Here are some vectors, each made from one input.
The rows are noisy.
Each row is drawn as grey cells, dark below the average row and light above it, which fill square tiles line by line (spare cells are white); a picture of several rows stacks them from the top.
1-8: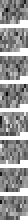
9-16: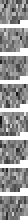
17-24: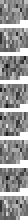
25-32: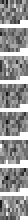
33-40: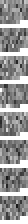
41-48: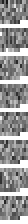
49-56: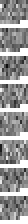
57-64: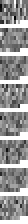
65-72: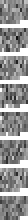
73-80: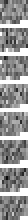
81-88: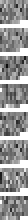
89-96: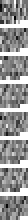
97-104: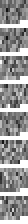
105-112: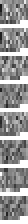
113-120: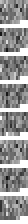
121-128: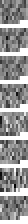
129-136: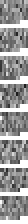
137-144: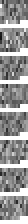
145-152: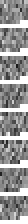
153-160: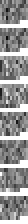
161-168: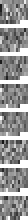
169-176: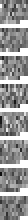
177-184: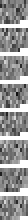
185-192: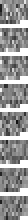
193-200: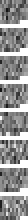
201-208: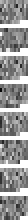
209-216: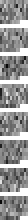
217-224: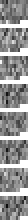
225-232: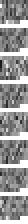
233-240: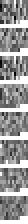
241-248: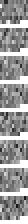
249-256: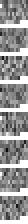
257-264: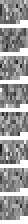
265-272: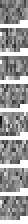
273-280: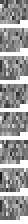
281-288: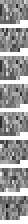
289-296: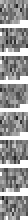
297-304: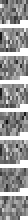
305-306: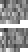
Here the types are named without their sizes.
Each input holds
a list of points on a line.
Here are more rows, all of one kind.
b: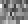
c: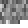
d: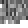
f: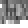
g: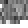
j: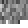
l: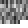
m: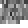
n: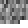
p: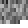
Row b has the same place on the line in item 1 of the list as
d, f and m.
